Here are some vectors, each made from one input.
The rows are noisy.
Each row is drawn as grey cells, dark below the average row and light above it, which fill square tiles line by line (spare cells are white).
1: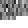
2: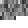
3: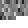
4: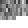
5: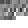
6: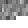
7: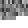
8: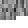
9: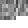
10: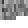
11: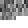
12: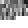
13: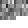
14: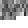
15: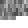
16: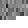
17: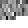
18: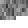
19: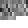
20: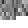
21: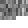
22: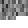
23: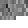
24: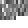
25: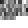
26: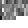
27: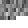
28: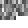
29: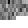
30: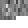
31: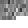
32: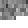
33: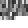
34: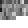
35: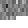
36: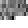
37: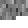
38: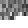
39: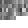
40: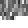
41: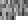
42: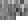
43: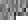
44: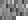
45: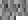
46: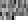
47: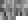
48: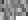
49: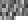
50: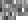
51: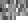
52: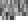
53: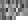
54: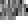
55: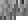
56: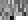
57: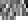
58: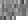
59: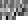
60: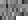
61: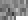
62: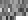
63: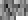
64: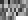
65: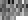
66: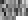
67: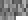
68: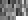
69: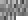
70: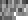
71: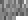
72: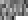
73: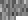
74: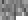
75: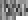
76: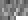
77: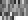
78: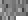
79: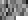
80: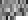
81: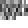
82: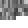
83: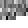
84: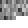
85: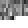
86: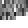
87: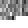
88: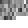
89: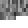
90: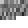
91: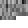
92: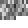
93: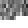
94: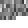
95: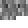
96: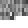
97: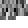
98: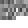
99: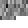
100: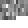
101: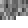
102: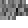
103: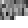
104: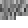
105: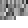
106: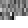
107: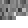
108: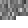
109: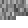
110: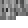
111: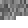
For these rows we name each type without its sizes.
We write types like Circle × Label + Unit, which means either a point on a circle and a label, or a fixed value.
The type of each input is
Line + List(Circle).
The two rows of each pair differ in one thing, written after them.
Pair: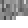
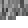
the place on the circle in item 1 of the list
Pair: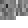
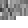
the place on the circle in item 2 of the list
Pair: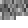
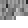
the place on the circle in item 2 of the list
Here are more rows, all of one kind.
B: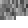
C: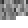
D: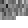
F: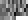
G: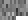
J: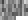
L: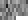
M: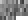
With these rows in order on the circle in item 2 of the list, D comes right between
L and M.
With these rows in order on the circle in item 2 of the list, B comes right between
F and J.
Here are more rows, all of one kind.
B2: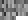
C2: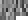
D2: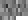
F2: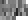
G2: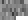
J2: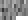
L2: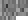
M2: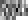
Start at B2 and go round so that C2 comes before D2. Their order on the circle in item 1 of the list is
B2, M2, F2, J2, C2, G2, L2, D2.
